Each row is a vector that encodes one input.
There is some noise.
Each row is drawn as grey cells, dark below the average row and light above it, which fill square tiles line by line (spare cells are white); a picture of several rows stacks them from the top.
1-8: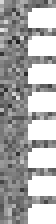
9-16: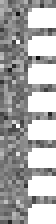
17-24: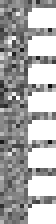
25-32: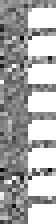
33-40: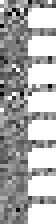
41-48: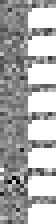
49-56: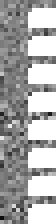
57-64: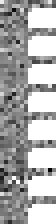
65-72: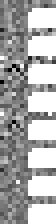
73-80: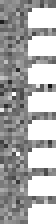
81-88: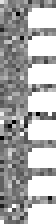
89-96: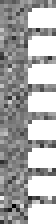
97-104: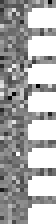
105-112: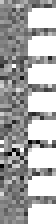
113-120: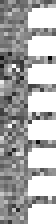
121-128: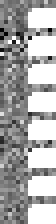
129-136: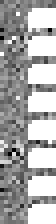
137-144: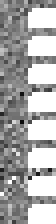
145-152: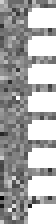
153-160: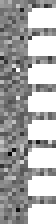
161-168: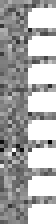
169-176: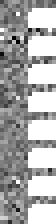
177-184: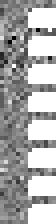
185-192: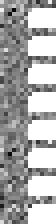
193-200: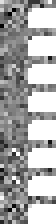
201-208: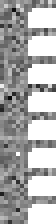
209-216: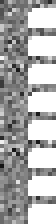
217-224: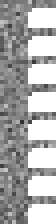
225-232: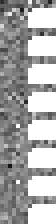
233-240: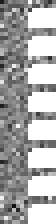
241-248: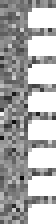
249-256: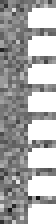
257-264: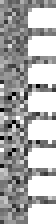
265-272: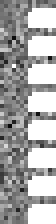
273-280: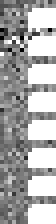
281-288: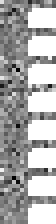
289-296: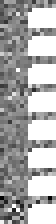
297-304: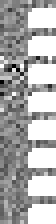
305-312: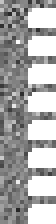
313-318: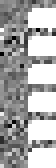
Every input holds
either a node of a 14-node tree, or a node of an 18-node tree.
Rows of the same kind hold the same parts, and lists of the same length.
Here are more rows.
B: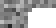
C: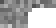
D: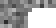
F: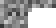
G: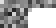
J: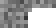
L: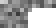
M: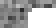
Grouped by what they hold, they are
B, C, M
D, F, G, J, L

